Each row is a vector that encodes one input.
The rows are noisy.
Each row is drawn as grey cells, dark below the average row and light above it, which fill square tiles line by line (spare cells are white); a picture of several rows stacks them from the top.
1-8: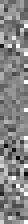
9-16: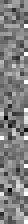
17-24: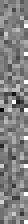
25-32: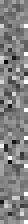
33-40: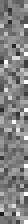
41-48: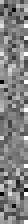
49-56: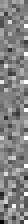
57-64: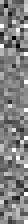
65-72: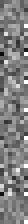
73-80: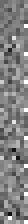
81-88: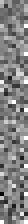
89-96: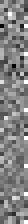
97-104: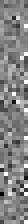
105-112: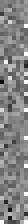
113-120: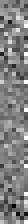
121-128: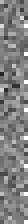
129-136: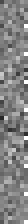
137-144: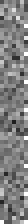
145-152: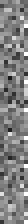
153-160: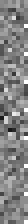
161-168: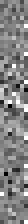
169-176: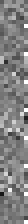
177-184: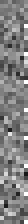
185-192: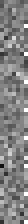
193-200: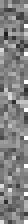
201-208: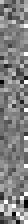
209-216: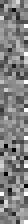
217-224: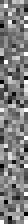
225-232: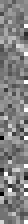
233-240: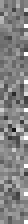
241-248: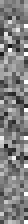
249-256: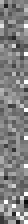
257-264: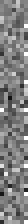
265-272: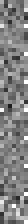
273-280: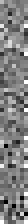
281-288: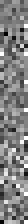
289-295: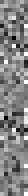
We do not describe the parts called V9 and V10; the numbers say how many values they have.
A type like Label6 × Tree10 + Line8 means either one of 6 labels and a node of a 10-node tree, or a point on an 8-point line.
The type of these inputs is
(Bool × Bool × Bool × Bool + Line7 × V9) × V10.
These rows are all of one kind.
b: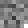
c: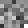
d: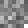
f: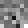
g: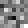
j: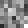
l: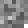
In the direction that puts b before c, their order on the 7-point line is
l, b, f, c, d, j, g.
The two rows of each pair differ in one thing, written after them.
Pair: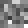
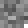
the value of V10
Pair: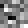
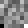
one of the four true/false values
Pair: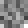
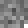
the value of V10
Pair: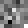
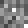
one of the four true/false values
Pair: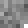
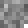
one of the four true/false values
